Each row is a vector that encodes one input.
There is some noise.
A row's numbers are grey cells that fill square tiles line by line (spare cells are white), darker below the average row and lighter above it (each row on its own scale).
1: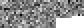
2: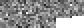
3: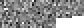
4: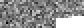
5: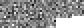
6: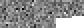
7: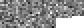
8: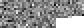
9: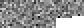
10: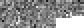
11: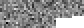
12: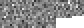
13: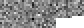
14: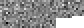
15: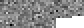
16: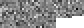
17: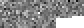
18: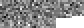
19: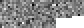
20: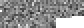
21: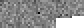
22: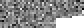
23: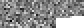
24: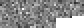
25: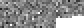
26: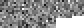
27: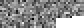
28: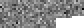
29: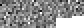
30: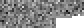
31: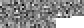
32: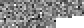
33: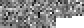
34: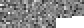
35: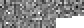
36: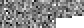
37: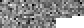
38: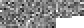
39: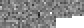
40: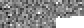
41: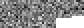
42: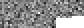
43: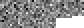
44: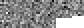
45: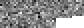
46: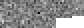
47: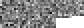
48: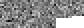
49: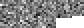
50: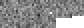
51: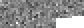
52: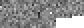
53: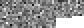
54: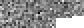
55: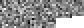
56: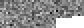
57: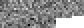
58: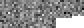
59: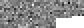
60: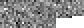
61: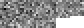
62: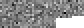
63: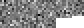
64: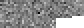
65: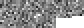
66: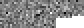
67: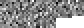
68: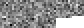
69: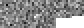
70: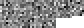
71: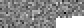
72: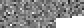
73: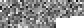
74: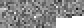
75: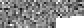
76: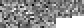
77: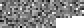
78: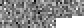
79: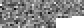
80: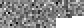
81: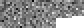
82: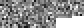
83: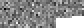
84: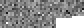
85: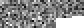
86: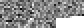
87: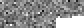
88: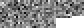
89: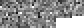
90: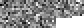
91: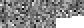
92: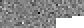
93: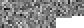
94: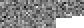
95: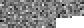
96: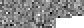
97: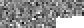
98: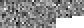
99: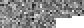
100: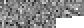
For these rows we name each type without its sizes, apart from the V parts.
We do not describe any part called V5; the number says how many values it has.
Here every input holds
a point on each of four lines, together with either a point on each of two lines, or a value of V5.
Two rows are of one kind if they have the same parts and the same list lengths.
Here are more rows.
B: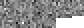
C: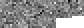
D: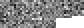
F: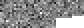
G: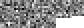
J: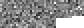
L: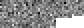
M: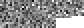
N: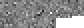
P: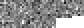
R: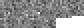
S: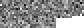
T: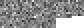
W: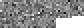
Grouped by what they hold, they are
B, F, L, P, T
C, D, G, J, M, N, R, S, W

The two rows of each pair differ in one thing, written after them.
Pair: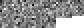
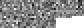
the place on one of the four lines
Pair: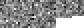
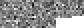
the place on one of the four lines
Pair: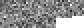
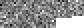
the value of V5
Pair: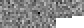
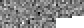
the value of V5
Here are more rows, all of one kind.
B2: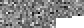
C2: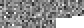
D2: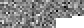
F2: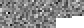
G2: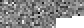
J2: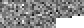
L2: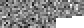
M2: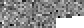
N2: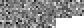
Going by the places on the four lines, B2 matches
D2, G2 and J2.
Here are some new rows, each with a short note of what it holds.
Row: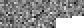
a point on each of six lines
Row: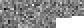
a point on each of six lines
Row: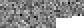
a point on each of six lines
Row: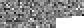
a point on each of six lines
